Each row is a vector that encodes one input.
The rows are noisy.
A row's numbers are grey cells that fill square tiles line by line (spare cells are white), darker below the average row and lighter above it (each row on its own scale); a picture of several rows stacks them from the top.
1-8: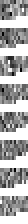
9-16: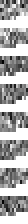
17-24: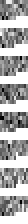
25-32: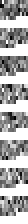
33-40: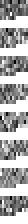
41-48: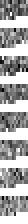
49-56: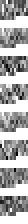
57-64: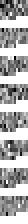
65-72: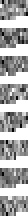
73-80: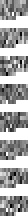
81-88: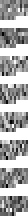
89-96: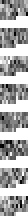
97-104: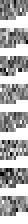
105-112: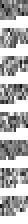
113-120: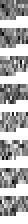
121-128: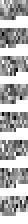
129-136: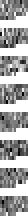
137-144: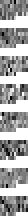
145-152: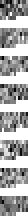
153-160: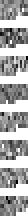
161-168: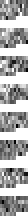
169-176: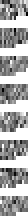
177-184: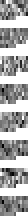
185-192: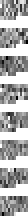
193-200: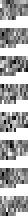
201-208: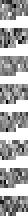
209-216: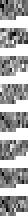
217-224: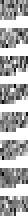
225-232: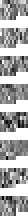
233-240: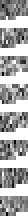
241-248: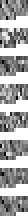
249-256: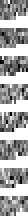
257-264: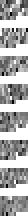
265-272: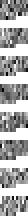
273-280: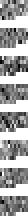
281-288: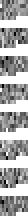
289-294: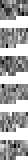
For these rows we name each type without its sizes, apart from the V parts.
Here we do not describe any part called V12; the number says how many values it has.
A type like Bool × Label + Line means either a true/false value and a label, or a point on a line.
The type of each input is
List(Line) × V12.
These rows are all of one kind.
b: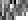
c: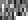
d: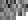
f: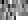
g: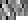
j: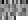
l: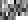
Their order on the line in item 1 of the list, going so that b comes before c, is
b, d, l, c, g, j, f.
